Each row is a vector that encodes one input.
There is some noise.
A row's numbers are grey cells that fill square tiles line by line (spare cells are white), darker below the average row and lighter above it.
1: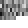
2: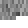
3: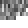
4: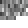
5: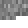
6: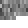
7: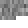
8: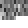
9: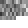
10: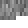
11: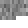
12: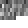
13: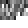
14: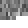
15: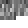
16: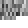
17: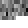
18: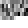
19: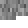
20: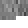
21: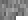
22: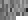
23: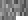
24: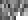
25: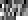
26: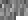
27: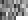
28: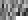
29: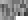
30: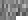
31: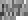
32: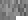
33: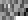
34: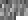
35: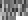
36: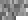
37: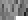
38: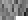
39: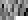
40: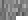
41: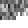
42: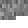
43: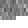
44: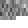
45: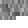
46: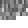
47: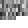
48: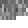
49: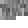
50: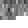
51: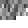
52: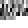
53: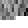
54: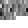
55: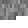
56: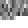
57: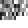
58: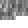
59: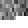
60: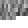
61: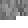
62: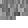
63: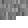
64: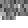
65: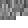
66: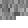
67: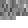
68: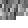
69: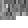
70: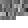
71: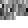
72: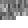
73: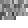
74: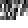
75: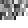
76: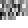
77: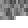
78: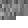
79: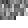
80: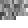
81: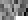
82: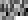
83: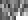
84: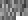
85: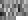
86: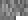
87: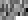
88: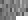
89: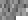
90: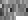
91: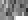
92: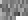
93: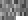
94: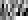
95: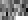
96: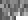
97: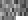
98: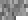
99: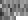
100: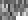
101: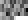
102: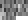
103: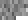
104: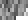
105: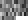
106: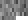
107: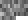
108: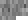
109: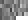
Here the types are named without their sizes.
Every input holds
a label and a true/false value.
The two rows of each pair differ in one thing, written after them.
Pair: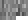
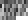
the label
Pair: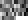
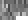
the label
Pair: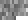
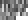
the label
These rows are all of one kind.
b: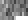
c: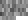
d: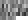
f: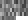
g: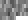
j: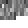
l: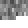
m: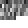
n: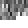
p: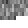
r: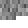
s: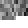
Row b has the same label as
g, l and n.
